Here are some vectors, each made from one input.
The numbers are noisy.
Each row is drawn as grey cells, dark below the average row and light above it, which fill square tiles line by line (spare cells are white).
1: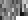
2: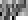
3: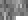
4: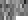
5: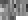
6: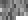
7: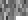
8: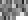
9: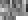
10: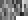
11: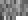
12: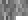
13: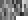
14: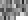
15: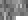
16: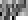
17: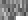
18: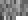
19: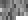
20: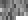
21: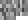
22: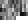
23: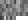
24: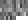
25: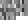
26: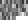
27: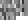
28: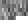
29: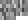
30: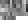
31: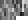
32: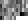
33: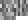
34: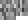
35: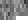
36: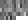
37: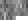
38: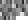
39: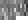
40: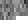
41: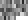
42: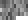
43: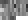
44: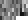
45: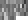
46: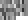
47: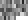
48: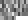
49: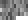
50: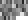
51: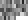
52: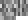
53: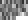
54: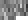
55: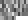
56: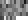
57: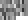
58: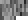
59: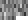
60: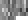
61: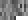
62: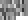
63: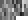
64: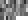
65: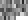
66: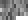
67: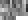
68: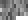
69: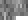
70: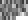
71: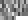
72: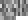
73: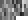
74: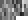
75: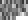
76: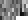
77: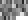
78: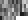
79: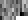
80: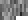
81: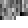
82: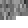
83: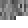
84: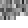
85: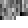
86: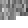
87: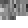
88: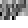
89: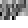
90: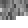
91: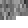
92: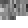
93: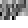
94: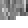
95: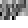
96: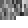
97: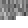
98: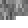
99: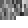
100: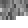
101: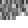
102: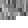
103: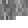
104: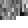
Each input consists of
either a point on a 7-point line, or a list of up to two points on a 6-point line.
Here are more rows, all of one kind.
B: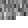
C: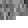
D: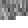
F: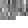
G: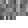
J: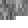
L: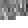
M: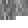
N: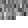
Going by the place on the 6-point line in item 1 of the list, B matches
D, L and N.
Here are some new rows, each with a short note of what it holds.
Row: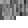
a list of two items
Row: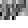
the empty list
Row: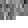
a list of two items
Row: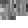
a list of one item
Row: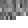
a list of one item
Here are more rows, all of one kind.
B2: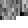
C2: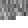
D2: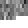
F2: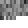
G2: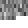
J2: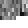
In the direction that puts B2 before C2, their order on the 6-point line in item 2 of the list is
D2, F2, B2, J2, C2, G2.
